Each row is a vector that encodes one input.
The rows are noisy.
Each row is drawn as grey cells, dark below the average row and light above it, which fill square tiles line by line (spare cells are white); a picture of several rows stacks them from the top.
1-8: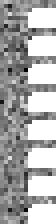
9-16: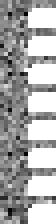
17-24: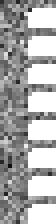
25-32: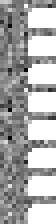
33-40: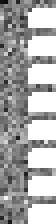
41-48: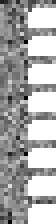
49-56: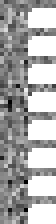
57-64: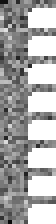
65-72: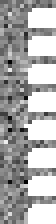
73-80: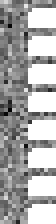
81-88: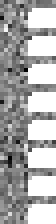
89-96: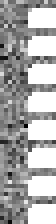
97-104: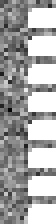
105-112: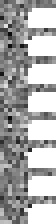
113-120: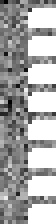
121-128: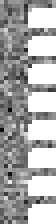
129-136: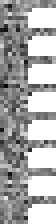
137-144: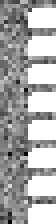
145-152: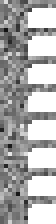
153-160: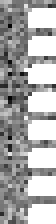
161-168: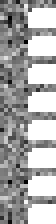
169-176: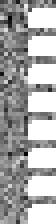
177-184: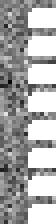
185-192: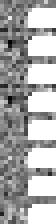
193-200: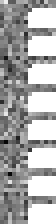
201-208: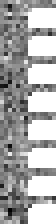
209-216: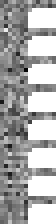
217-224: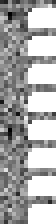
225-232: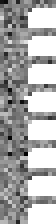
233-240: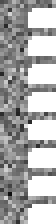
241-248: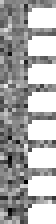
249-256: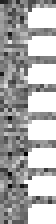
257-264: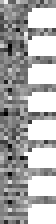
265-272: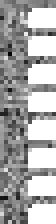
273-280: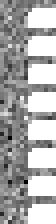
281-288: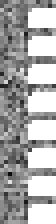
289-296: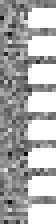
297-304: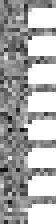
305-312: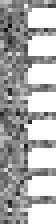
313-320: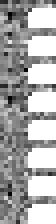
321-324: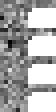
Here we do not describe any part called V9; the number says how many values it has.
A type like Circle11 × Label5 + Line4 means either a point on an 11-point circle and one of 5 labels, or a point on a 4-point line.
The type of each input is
List2(Bool × Line8) × V9.
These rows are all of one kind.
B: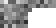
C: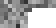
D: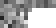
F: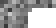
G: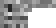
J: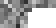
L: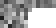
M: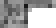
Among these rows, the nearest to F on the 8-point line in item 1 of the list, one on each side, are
G and M.
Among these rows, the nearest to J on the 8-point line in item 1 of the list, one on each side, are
B and L.
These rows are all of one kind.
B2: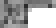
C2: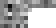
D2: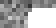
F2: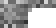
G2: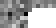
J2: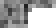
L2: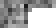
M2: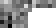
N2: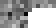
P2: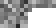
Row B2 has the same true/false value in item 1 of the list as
C2, F2 and P2.
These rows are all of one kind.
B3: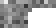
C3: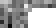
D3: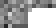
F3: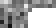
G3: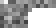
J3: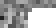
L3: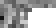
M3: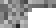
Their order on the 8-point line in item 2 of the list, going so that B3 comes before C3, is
B3, J3, C3, L3, D3, F3, M3, G3.
